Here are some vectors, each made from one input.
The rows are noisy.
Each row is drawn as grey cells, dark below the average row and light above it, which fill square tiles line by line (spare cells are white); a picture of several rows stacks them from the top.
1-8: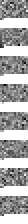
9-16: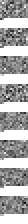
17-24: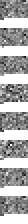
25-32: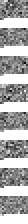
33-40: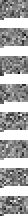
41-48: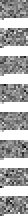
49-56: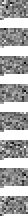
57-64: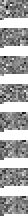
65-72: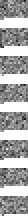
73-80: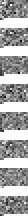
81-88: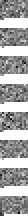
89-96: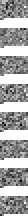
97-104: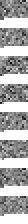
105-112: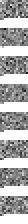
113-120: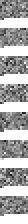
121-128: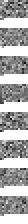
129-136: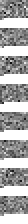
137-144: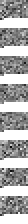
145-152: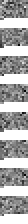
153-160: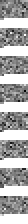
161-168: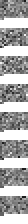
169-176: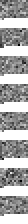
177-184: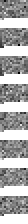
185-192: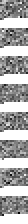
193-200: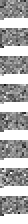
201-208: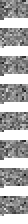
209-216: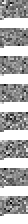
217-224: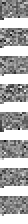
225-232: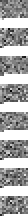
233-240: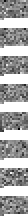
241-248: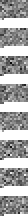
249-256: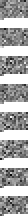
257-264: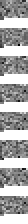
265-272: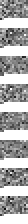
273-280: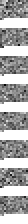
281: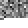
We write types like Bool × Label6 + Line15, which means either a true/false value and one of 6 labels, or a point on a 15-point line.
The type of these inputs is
Bool × Bool × Bool × Bool + Label12 × Label12.
